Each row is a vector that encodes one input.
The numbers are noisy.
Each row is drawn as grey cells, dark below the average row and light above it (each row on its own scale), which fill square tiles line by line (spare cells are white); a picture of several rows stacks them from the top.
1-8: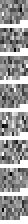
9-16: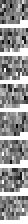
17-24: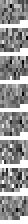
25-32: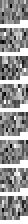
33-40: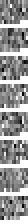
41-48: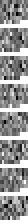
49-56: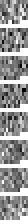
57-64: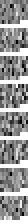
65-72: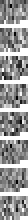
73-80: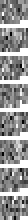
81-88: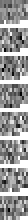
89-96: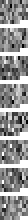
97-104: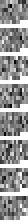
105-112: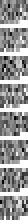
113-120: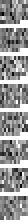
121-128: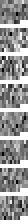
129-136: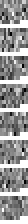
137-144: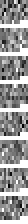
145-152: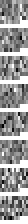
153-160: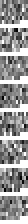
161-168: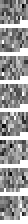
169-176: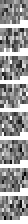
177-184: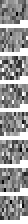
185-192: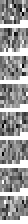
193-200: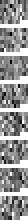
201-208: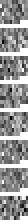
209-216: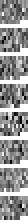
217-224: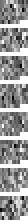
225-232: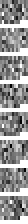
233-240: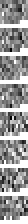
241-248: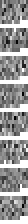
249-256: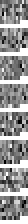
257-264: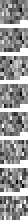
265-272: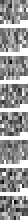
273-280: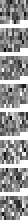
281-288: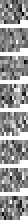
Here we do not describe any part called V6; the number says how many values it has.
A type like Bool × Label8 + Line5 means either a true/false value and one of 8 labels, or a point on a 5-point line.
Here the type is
Bool × Label8 + (Line11 + V6) × Tree10.
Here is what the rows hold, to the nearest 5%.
About 30% of them hold one of 8 labels and a true/false value. The rest hold a node of a 10-node tree, together with either a point on an 11-point line, or a value of V6.
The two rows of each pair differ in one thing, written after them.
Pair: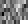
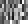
the place on the 11-point line
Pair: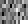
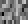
the node of the tree
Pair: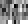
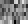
the node of the tree
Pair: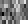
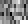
the node of the tree
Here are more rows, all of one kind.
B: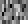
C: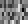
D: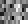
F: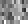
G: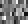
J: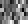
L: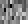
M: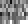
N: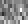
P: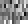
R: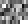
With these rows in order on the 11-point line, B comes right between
C and L.
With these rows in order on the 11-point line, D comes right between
N and R.
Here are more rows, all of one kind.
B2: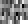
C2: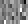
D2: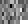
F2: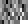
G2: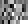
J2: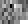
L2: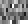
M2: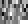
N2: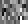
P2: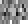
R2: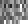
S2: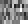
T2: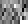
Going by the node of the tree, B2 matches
F2 and P2.
